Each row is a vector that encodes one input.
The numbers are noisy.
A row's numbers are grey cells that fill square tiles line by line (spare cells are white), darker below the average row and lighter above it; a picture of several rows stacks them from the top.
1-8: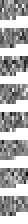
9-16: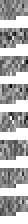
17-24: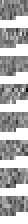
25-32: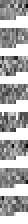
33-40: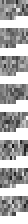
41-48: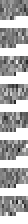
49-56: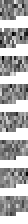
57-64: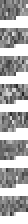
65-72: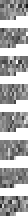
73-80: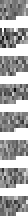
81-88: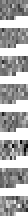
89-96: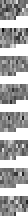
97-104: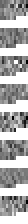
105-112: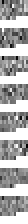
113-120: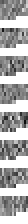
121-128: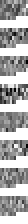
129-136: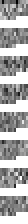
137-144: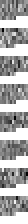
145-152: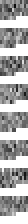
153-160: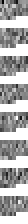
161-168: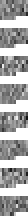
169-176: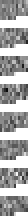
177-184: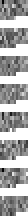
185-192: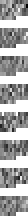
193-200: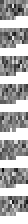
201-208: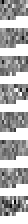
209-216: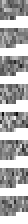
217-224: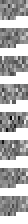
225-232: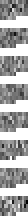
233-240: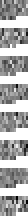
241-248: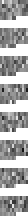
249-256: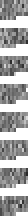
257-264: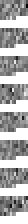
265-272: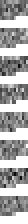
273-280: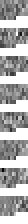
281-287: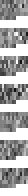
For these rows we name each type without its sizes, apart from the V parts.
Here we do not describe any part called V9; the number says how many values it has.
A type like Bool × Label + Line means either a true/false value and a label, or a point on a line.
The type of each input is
Bool × Bool × Bool × Bool + (Circle + Line) × (Line + V9).
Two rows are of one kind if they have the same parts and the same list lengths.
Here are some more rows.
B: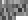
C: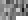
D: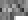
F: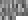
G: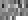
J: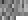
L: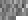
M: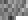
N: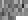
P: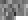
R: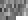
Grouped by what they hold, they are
B, P, R
C, D
F, L, M
G
J, N

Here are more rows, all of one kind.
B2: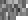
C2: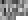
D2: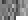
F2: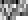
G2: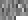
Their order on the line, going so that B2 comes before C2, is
F2, B2, C2, G2, D2.
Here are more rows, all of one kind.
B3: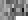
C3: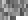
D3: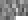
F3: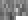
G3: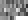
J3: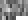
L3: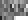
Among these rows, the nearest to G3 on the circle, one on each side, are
B3 and L3.
